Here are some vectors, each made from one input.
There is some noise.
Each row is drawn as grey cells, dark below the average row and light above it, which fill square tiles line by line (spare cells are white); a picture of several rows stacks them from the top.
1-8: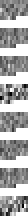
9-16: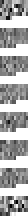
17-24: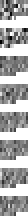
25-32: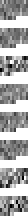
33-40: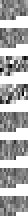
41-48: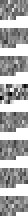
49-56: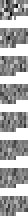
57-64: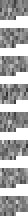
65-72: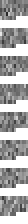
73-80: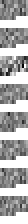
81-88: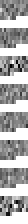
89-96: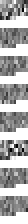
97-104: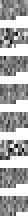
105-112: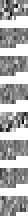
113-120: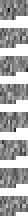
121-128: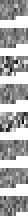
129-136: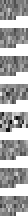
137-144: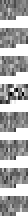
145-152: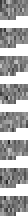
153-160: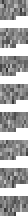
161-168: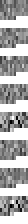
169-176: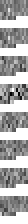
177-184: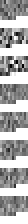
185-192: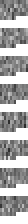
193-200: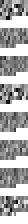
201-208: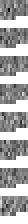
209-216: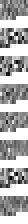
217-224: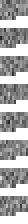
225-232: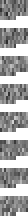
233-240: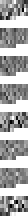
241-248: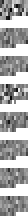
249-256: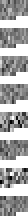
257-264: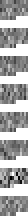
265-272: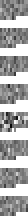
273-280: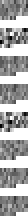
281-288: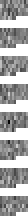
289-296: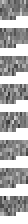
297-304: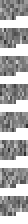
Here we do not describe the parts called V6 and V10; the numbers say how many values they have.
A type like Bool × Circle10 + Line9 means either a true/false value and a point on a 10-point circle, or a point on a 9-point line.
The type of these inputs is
Bool × Bool × Bool × (Label7 + Line4 × V10) + V6.
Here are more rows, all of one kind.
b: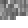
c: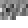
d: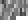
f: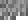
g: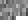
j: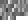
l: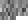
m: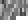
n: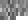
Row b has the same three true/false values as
d, j and m.
